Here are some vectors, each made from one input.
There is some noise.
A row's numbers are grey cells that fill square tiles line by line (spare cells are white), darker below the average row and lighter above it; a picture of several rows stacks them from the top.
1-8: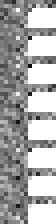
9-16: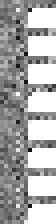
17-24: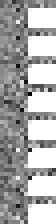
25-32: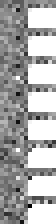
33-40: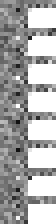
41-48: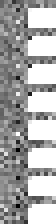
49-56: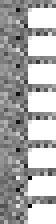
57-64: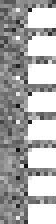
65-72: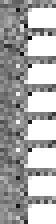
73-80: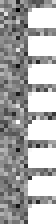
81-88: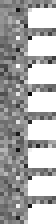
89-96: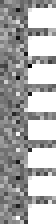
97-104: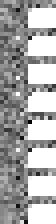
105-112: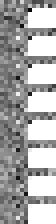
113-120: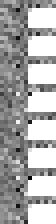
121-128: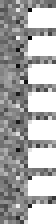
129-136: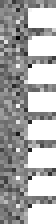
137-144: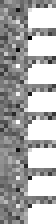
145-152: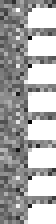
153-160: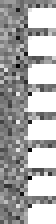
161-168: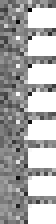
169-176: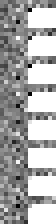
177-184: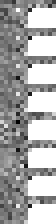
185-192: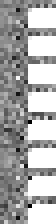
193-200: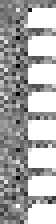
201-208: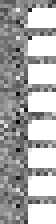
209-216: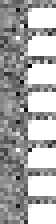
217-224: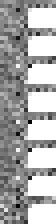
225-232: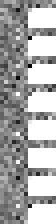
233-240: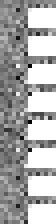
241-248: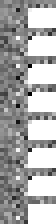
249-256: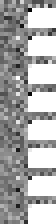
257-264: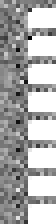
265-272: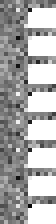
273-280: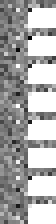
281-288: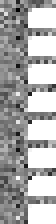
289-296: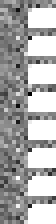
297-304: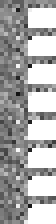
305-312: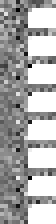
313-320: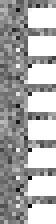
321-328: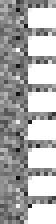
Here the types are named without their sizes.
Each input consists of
a true/false value, together with either a fixed value, or a node of a tree.
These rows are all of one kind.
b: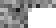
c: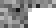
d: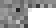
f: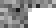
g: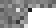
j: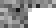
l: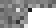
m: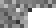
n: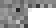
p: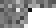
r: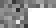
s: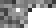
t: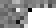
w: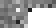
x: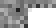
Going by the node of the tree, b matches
c, f, j and t.
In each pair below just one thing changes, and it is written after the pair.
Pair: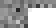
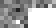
the node of the tree
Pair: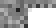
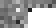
the true/false value
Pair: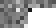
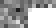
the true/false value
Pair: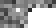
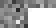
the true/false value
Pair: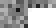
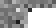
the true/false value
